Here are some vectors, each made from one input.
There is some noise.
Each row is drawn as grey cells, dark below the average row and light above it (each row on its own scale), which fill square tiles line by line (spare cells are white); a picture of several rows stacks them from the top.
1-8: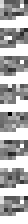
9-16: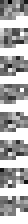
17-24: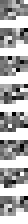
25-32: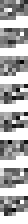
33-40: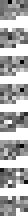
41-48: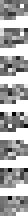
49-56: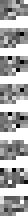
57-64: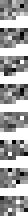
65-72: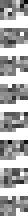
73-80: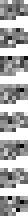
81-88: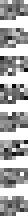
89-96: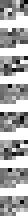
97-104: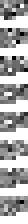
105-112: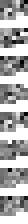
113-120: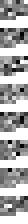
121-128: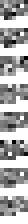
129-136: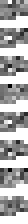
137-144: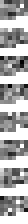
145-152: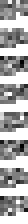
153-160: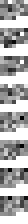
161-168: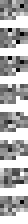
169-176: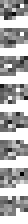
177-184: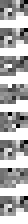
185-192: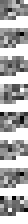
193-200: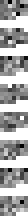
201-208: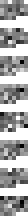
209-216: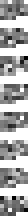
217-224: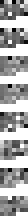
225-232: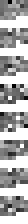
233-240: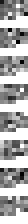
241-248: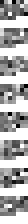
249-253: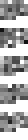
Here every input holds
either a point on a 6-point circle, or four true/false values.
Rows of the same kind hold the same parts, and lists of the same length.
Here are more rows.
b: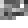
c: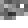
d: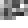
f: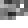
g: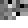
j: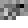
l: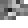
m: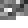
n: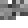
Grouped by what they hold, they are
b, c, d, f
g, j, l, m, n

